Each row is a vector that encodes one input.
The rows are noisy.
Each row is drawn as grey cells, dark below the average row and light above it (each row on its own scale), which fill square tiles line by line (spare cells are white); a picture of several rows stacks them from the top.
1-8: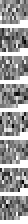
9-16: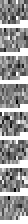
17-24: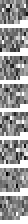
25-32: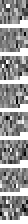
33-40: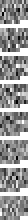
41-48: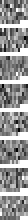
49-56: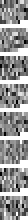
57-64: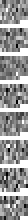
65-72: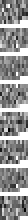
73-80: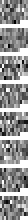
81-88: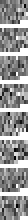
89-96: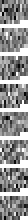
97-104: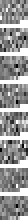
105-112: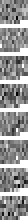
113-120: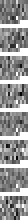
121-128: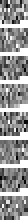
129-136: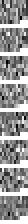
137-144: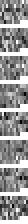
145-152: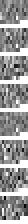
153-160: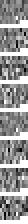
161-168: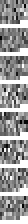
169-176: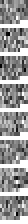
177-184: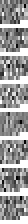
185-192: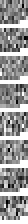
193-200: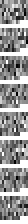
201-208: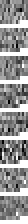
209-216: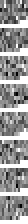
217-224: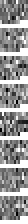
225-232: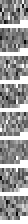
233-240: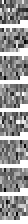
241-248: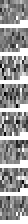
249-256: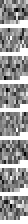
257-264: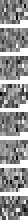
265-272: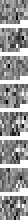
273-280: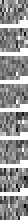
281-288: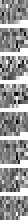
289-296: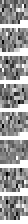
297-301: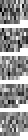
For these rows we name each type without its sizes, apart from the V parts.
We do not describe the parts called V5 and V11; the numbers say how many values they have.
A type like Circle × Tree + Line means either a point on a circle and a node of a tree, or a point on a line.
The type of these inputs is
(Bool × Bool × Bool × Bool + Unit) × V11 + (Circle + Unit) × Line × V5.
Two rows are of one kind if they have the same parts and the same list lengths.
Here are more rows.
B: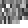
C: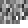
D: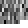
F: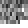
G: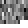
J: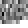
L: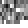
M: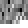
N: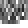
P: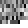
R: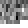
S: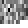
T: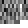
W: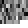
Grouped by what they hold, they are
B, C, D, J, M, N, S, T, W
F, L, R
G
P

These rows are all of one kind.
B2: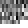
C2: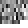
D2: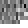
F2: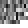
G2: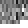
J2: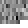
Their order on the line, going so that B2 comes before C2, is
B2, C2, G2, F2, J2, D2.
